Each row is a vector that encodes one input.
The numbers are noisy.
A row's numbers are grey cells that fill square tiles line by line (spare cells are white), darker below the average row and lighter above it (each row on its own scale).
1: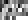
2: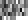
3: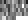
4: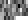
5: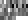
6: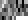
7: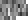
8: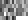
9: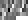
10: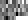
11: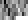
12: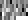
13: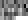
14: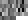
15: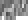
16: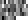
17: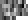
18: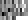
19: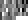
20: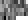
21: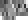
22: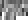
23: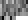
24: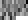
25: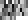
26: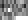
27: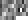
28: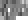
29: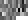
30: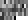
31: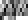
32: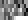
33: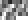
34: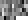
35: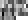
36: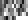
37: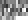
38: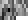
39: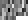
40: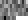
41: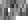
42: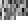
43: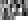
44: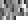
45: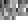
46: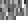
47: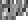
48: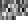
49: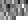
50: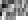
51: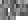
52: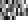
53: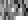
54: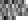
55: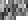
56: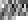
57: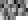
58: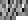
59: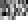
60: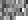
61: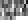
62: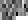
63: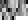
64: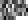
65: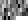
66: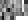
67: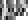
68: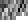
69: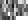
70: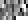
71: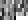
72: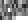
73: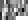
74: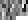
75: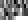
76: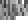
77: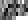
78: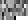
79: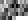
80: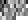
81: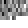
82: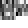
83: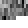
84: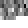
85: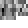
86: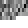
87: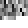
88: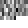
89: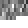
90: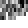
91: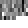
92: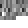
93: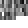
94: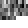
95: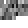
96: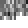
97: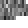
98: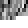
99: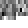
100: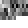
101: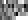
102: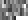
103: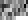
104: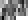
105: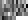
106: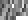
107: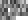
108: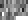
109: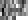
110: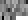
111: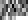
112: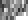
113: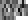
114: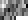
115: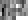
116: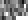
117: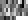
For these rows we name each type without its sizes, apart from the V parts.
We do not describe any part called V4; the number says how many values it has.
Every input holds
a value of V4, together with either a label, or three true/false values.
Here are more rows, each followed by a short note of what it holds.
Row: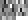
a label and a value of V4
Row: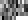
three true/false values and a value of V4
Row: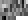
three true/false values and a value of V4
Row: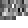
three true/false values and a value of V4
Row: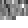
a label and a value of V4
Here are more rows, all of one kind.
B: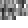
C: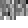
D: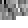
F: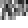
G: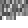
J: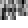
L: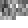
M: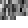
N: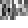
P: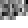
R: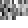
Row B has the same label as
J, L, N and R.
